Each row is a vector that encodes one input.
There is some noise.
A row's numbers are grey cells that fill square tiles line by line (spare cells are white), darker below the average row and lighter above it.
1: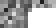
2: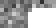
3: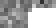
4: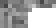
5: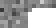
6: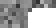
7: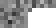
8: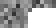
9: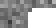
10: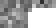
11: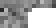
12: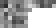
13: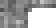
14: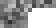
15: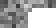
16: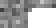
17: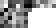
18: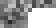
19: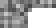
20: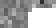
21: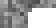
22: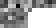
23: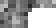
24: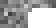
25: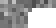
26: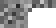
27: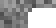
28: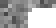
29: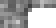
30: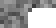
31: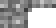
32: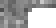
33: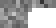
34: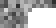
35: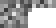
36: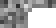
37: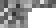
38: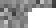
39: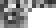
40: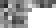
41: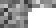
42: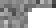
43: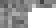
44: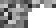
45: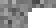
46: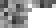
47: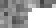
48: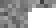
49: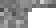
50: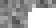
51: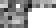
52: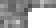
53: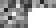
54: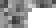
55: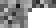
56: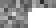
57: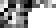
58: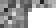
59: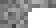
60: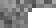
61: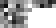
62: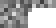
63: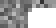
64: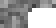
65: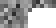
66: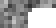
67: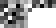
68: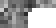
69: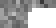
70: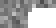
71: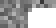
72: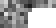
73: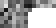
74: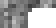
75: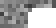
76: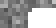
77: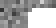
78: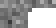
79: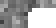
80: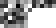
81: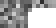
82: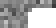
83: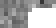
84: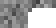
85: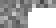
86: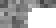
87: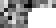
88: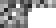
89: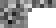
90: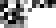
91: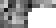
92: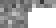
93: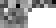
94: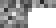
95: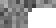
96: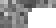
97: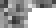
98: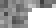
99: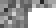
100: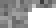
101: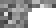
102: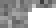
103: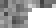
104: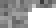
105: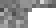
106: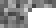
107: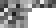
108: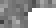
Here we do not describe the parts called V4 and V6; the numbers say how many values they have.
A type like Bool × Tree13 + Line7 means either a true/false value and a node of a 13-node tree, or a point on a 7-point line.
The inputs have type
Line5 × (Line5 + V4) + V6.
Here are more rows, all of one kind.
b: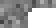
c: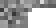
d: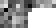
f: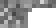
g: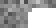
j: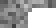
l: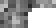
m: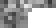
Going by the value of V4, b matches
f and l.
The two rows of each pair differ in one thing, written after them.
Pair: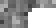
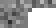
the value of V4
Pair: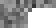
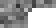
the value of V4
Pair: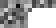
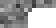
the place on the 5-point line
